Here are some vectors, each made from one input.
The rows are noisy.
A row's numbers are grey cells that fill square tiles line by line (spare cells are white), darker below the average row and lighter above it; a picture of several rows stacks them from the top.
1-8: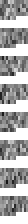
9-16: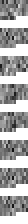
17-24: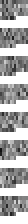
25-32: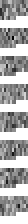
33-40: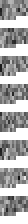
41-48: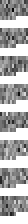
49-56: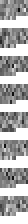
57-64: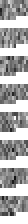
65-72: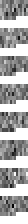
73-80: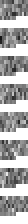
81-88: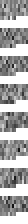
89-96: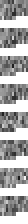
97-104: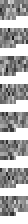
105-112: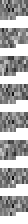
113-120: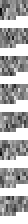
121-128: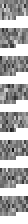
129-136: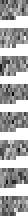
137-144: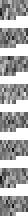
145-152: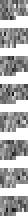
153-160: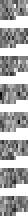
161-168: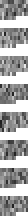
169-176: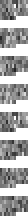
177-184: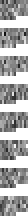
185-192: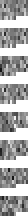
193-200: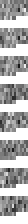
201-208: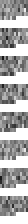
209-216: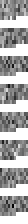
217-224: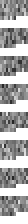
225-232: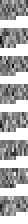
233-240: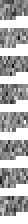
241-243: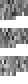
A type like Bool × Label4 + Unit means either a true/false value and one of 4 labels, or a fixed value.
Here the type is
Bool × (Label7 + Tree8) + Line5 + Line9.
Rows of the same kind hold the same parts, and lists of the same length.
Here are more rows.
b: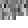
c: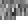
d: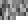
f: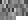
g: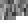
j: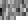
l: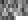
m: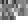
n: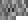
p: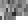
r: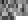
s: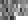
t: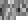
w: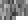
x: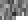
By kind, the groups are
b, d, j, t
c, n
f, g, p, w, x
l, m, r, s

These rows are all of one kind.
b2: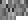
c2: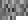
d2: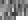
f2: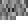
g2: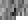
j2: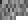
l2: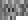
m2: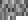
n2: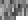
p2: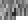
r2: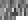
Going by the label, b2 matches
d2 and n2.
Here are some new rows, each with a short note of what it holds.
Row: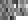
a point on a 5-point line
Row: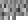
a point on a 9-point line
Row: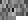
a node of an 8-node tree and a true/false value
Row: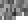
a node of an 8-node tree and a true/false value
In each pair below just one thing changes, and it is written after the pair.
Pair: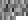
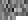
the node of the tree
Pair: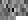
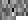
the node of the tree
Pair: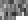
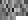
the true/false value
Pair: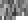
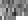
the node of the tree
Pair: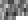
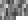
the node of the tree
